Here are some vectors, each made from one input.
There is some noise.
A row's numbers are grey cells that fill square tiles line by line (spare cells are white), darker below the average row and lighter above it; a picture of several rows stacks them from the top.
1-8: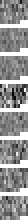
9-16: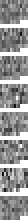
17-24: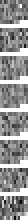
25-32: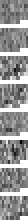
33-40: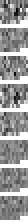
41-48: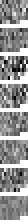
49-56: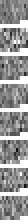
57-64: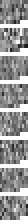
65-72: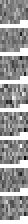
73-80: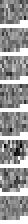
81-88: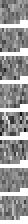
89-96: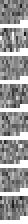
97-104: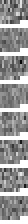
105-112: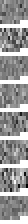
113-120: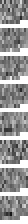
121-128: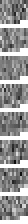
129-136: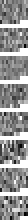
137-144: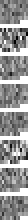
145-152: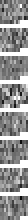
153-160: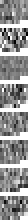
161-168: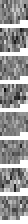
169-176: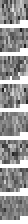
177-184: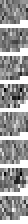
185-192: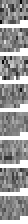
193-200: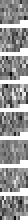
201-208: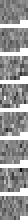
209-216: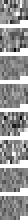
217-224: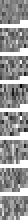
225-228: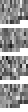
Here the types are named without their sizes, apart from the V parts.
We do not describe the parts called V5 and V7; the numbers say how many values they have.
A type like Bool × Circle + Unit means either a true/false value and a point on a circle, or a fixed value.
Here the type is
(Bool × Bool × Bool + V7) × V5 + List(Circle).
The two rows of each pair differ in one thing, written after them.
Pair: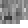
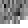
the value of V7
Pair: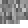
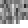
the value of V7
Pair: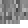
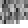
the value of V5
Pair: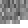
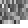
the value of V5
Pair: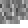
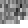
the value of V5
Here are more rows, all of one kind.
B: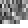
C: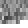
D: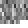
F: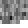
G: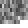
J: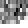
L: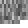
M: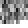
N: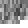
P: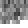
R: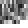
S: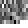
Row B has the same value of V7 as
G and J.
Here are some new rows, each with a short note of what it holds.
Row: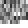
the empty list
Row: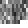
a list of one item
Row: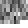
the empty list
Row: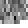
the empty list
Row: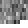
a list of one item
